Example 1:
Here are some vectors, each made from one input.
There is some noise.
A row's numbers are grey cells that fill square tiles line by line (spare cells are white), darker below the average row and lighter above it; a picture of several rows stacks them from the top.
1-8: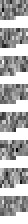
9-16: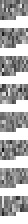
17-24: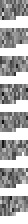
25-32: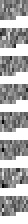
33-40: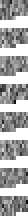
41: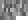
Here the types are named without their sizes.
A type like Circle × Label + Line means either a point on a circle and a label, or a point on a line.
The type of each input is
Line.
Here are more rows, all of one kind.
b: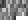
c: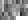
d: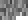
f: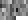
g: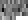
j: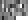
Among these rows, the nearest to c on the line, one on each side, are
f and j.
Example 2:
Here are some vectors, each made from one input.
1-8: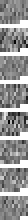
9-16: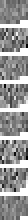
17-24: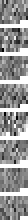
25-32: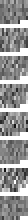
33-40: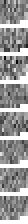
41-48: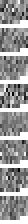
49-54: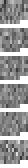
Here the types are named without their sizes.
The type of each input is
Circle.
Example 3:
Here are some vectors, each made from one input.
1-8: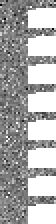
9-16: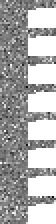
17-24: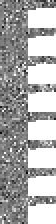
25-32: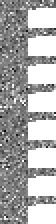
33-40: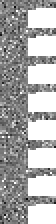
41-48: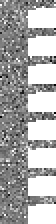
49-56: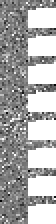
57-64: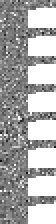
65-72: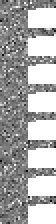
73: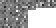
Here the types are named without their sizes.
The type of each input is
Line.
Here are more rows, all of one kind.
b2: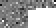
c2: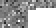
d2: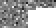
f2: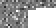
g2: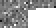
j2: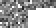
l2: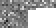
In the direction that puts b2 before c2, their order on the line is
f2, b2, d2, j2, g2, l2, c2.
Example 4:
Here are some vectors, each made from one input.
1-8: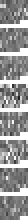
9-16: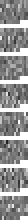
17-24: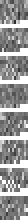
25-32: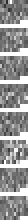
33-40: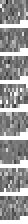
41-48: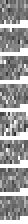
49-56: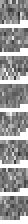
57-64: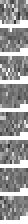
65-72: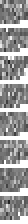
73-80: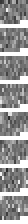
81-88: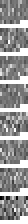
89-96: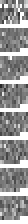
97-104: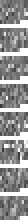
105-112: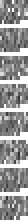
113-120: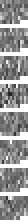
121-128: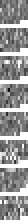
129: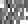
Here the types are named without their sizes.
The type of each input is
Circle.
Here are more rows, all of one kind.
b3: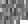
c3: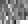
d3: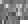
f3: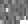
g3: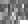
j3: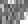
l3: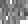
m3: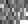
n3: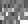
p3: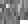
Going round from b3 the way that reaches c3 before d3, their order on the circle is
b3, l3, j3, c3, f3, g3, m3, n3, d3, p3.
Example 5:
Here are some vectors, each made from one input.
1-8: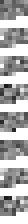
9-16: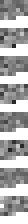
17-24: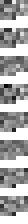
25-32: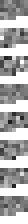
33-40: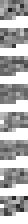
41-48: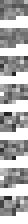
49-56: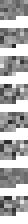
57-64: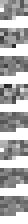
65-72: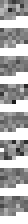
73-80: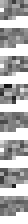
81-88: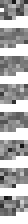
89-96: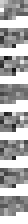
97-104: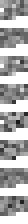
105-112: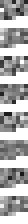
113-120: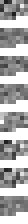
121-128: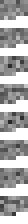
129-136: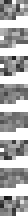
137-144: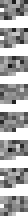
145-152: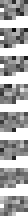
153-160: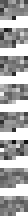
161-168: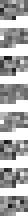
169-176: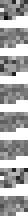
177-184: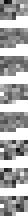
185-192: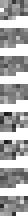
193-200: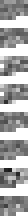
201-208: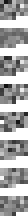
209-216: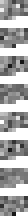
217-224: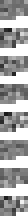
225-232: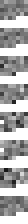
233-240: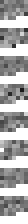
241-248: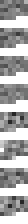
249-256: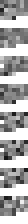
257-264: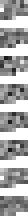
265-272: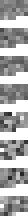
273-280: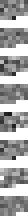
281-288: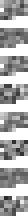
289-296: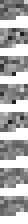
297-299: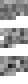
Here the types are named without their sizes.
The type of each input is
Line.
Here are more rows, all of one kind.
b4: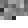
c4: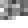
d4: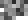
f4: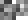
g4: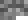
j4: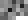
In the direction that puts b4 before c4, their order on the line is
f4, b4, g4, j4, c4, d4.
